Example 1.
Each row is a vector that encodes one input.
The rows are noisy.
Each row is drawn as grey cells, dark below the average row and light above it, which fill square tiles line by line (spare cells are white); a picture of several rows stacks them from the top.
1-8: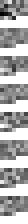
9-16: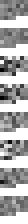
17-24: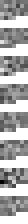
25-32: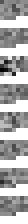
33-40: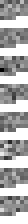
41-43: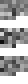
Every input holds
a point on a 4-point line and a true/false value.
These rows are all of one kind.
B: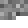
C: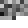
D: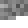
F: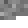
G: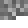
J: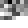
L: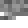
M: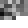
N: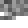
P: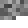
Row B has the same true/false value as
G and J.
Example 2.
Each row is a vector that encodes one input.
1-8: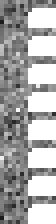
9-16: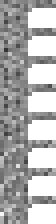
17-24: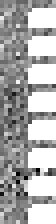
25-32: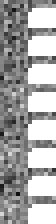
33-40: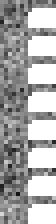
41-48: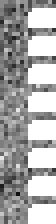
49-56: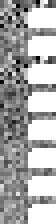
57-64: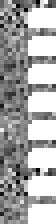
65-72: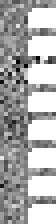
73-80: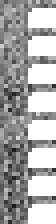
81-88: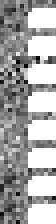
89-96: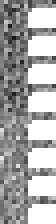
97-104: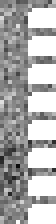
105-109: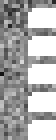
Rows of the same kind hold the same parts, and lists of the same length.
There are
3 kinds of row.
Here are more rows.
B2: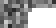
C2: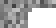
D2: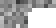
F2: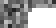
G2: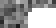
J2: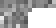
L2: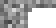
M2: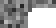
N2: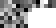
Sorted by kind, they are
B2, F2, G2, M2
C2, D2, J2, L2
N2

